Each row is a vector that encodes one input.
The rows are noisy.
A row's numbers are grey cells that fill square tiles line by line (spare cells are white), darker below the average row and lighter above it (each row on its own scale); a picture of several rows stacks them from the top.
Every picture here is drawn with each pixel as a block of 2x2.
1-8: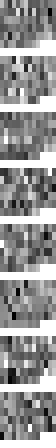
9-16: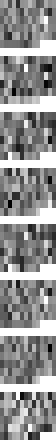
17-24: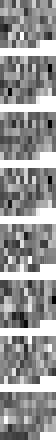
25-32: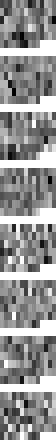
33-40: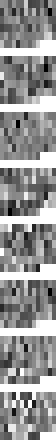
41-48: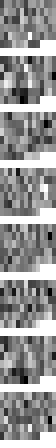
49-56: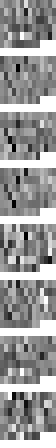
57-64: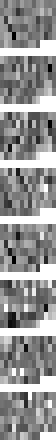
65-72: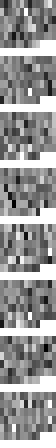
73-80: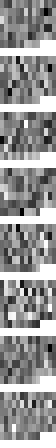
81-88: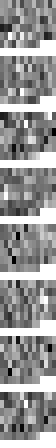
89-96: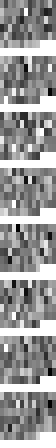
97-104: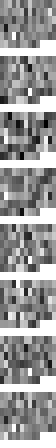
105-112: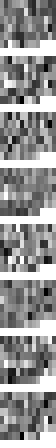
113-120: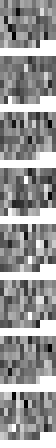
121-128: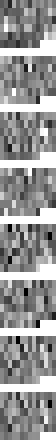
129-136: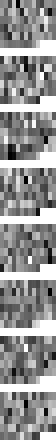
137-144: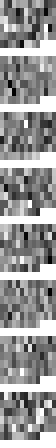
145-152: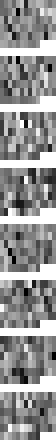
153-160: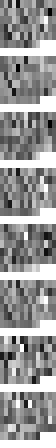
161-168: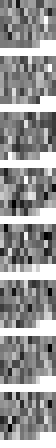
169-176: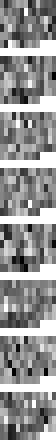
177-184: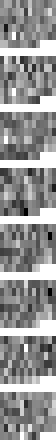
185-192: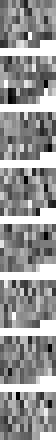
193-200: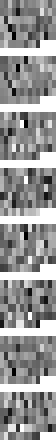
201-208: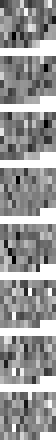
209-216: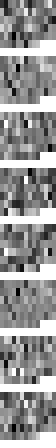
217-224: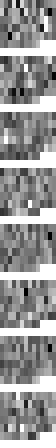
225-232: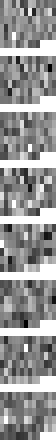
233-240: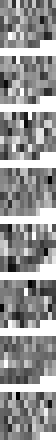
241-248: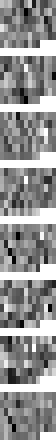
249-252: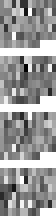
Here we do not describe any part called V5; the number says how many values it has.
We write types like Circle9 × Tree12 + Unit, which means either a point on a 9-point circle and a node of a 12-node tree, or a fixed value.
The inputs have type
Bool × Bool × Bool + Line6 × List2(V5) + Line8.
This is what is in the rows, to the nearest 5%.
About 45% of them hold a point on a 6-point line, together with a list of up to two values of V5. About 20% of them hold a point on an 8-point line. The rest hold three true/false values.
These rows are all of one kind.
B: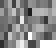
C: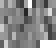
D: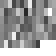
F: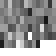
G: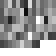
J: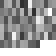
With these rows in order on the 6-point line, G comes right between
B and J.
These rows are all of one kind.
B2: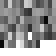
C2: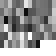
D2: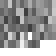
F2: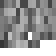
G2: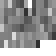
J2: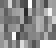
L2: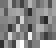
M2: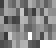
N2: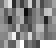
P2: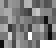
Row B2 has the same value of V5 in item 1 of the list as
F2, L2 and P2.
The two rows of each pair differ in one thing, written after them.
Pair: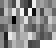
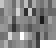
the place on the 6-point line
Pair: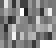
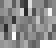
the value of V5 in item 1 of the list
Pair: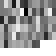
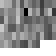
the place on the 6-point line
